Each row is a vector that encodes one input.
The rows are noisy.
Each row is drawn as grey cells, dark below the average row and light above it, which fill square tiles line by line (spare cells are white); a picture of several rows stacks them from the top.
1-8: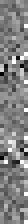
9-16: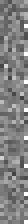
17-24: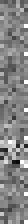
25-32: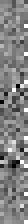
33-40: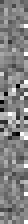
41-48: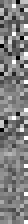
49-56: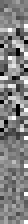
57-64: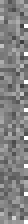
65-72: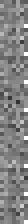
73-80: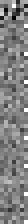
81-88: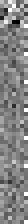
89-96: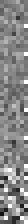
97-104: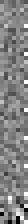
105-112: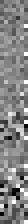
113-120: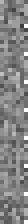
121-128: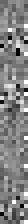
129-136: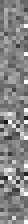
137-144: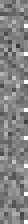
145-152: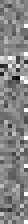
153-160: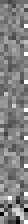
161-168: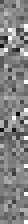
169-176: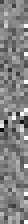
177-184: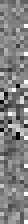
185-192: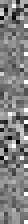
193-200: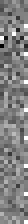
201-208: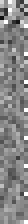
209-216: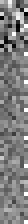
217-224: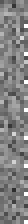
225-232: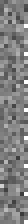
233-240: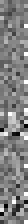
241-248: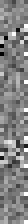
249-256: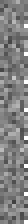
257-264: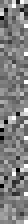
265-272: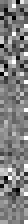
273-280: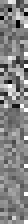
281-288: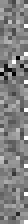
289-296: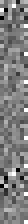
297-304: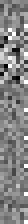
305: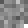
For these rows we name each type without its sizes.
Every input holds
either a label, or a point on a line, or five true/false values.
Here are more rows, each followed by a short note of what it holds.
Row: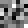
a label
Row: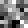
a point on a line
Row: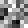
a point on a line
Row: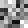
a point on a line
